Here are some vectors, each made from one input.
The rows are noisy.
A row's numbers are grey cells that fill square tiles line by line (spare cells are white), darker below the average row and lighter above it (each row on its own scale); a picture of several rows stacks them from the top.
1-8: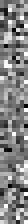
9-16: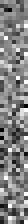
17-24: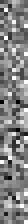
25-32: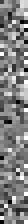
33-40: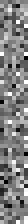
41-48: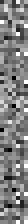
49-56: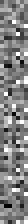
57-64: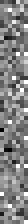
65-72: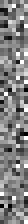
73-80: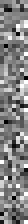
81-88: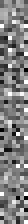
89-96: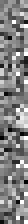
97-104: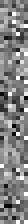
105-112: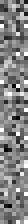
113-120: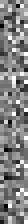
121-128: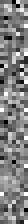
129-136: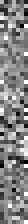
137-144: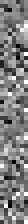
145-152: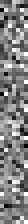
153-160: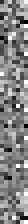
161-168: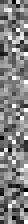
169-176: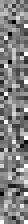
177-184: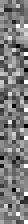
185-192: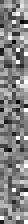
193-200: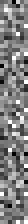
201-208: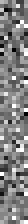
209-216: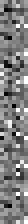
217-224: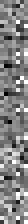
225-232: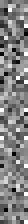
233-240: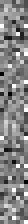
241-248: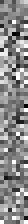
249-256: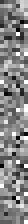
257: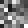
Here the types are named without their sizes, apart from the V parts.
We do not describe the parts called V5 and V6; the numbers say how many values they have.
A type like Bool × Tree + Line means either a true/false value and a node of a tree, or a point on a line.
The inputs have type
Line + (Tree + V5) × V6.
